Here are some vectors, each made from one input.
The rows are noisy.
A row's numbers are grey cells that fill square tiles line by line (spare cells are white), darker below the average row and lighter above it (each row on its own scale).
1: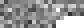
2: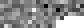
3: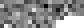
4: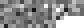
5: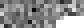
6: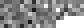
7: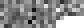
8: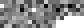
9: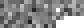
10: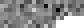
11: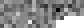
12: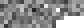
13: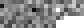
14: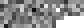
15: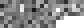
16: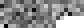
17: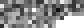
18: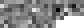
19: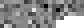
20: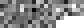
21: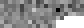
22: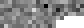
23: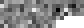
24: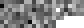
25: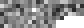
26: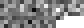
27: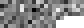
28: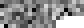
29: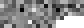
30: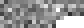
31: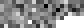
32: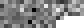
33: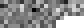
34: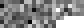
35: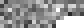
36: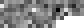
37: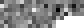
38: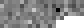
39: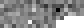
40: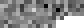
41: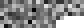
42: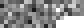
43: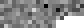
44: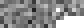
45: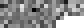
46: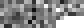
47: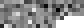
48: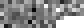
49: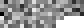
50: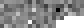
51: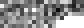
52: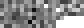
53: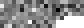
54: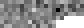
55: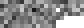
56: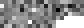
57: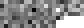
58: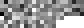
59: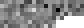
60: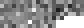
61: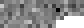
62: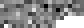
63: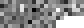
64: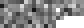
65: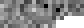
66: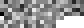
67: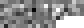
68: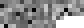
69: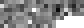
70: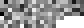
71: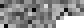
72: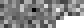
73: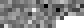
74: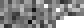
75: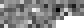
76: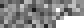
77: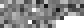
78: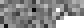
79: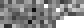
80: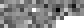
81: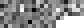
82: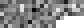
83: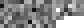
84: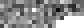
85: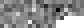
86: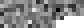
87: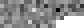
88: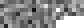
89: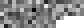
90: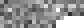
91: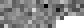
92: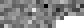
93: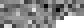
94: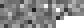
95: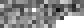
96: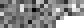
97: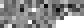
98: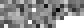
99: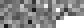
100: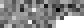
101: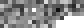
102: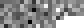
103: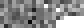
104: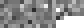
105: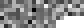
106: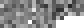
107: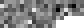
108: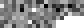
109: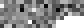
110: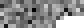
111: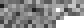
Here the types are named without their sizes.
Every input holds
a true/false value, together with either a fixed value, or a node of a tree.
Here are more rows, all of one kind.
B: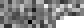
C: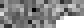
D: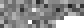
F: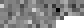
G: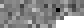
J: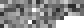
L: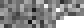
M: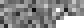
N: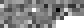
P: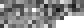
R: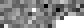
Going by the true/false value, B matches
C, L and M.
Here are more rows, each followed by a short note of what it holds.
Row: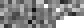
a node of a tree and a true/false value
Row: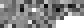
a node of a tree and a true/false value
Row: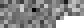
a node of a tree and a true/false value
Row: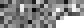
a node of a tree and a true/false value
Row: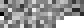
a true/false value
